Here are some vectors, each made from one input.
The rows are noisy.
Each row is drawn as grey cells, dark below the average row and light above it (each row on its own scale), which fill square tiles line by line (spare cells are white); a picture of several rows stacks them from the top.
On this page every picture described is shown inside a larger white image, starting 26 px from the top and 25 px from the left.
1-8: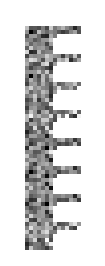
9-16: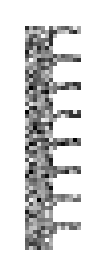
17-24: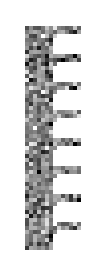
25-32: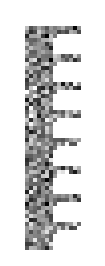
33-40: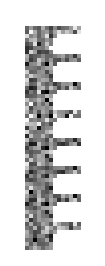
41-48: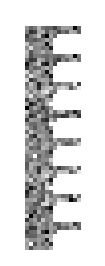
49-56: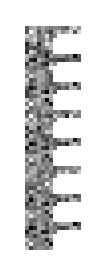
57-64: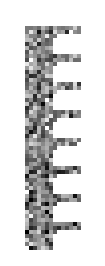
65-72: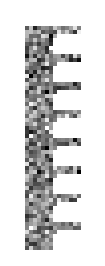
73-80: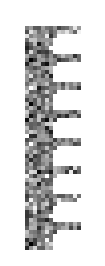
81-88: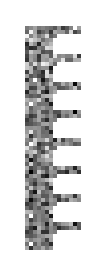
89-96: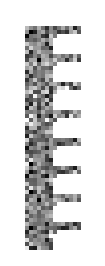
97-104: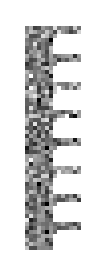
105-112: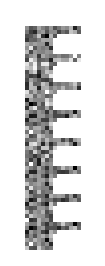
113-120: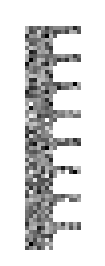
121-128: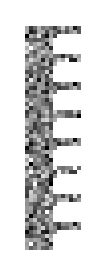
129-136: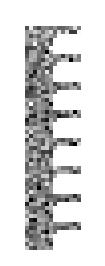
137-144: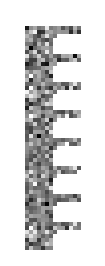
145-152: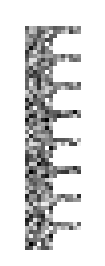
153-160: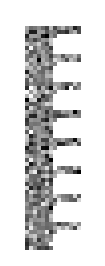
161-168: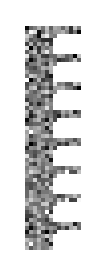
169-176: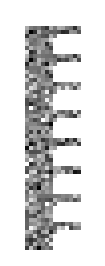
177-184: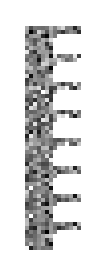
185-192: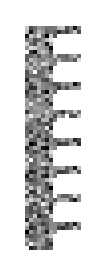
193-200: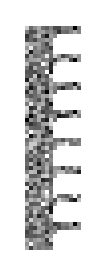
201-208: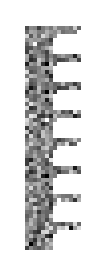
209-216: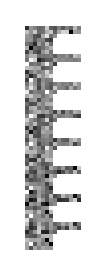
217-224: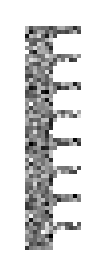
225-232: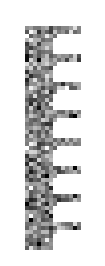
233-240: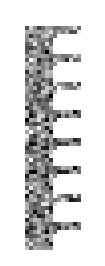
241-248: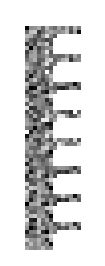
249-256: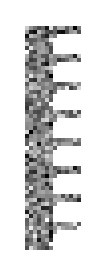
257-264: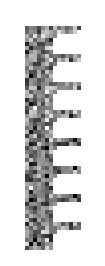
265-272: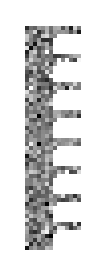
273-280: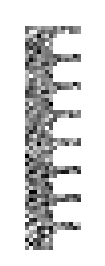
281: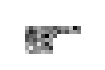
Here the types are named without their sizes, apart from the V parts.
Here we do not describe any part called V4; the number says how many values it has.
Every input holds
either a point on each of two circles, or a node of a tree, a true/false value and a value of V4.
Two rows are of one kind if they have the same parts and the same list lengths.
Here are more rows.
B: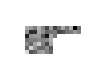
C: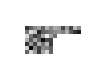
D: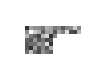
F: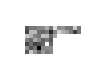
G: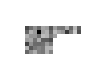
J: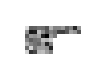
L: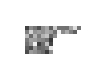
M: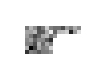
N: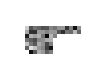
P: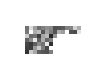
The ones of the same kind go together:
B, J, N
C, D, F, G, L, M, P

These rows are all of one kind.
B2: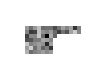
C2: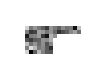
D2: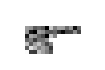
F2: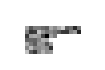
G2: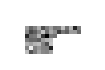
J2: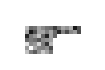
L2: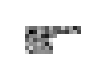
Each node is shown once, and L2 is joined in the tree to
D2 and F2.
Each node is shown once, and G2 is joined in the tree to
C2 and F2.
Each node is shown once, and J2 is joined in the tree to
B2.
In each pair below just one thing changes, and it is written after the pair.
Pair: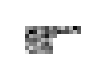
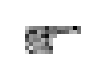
the value of V4
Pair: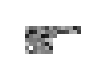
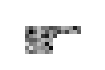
the node of the tree
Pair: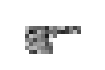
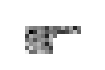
the true/false value
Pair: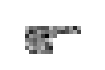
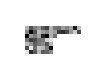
the value of V4
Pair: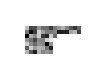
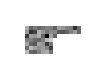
the value of V4
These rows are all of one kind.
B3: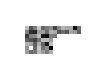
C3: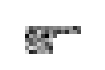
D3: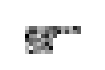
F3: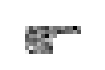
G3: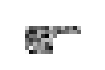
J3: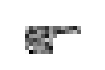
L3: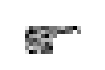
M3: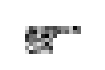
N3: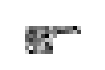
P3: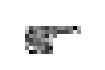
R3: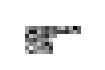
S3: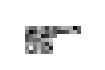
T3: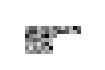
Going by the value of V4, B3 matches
L3, P3 and S3.
